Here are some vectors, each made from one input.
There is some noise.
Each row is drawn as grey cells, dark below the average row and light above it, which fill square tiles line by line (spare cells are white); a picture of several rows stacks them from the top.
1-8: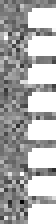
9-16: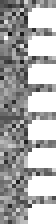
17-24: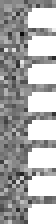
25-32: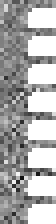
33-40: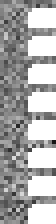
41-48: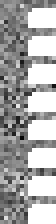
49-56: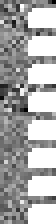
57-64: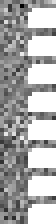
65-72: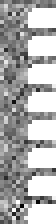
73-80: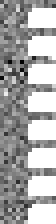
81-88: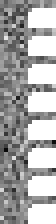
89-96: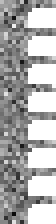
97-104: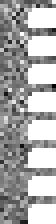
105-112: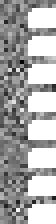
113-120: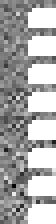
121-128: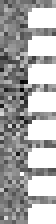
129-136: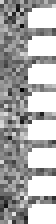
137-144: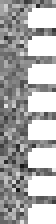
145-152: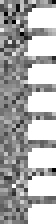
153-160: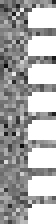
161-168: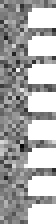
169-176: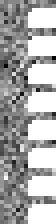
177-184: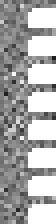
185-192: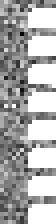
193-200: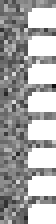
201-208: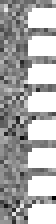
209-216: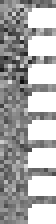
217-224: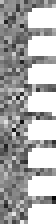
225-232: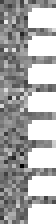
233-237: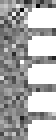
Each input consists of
a point on a 6-point line and a true/false value.
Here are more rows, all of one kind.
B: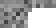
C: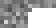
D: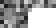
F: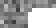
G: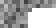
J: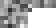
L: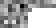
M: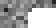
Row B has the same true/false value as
F and G.
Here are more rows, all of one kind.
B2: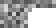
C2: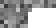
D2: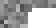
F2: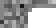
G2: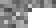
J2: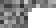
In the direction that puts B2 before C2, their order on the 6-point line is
B2, G2, J2, F2, D2, C2.
